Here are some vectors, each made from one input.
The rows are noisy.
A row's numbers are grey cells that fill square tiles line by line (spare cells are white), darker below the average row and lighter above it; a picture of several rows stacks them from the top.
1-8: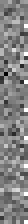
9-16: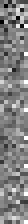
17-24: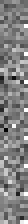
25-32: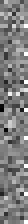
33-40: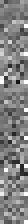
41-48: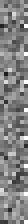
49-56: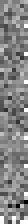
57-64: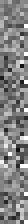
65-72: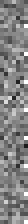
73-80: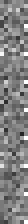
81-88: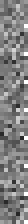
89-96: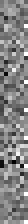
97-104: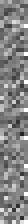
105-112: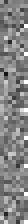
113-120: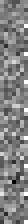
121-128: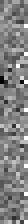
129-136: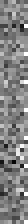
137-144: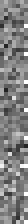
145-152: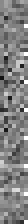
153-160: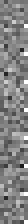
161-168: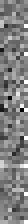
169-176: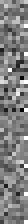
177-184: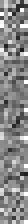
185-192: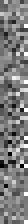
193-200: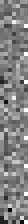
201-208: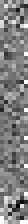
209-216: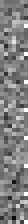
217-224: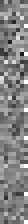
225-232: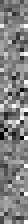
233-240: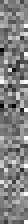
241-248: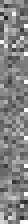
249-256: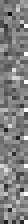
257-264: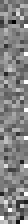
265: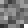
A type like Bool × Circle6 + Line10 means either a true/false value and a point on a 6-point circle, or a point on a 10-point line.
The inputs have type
Circle8 × (Circle8 + Line9).
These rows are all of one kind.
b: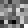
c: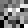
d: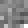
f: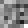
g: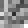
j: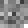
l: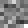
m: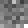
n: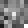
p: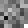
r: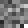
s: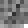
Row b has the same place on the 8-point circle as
d, p, r and s.
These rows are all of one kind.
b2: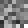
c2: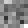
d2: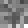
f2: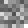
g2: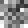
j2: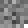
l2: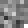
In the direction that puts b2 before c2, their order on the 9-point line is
f2, g2, d2, j2, b2, c2, l2.
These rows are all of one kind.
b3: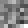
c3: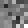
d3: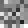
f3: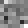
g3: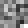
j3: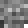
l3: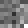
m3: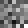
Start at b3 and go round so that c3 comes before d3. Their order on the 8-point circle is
b3, c3, m3, g3, j3, l3, d3, f3.
